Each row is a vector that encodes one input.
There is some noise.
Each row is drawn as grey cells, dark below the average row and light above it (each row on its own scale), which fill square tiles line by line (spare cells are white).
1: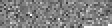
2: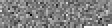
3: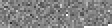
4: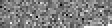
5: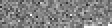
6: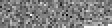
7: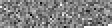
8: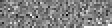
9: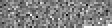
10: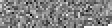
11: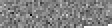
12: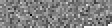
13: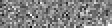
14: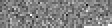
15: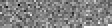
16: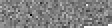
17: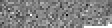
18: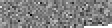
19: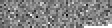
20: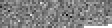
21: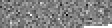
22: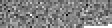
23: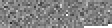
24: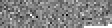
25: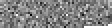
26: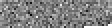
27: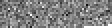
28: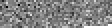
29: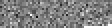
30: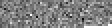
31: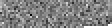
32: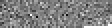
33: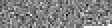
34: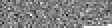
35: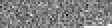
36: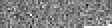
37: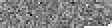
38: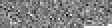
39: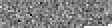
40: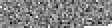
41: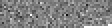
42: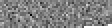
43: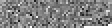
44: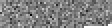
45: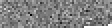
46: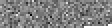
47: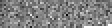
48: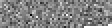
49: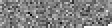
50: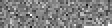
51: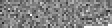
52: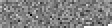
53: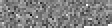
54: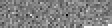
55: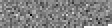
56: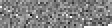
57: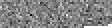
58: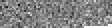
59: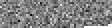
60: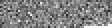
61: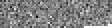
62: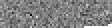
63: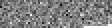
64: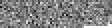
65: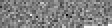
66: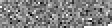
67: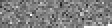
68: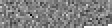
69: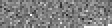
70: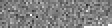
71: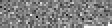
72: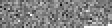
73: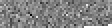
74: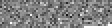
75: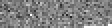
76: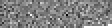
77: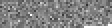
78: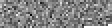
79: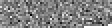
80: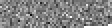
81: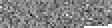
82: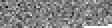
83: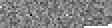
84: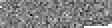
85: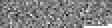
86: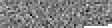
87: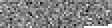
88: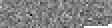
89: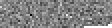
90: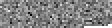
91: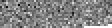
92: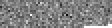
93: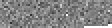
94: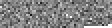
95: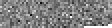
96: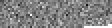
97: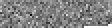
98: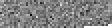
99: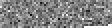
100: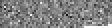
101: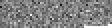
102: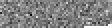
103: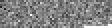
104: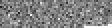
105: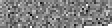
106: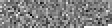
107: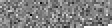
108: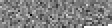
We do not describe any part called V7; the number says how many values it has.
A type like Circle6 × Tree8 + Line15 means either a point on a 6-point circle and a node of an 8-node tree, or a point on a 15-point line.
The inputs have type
Bool × ((Circle6 + Unit) × V7 + Unit).
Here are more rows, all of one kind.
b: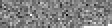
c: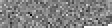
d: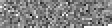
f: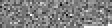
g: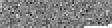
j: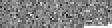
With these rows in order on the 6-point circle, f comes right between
b and c.
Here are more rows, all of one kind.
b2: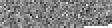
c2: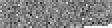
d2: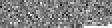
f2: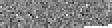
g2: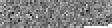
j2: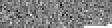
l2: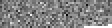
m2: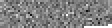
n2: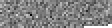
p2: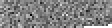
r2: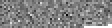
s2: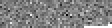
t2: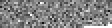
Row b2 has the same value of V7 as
g2, l2, n2 and p2.
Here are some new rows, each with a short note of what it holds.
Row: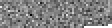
a true/false value and a value of V7
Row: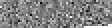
a true/false value and a value of V7
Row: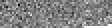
a true/false value
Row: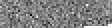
a point on a 6-point circle, a true/false value and a value of V7
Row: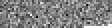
a true/false value and a value of V7
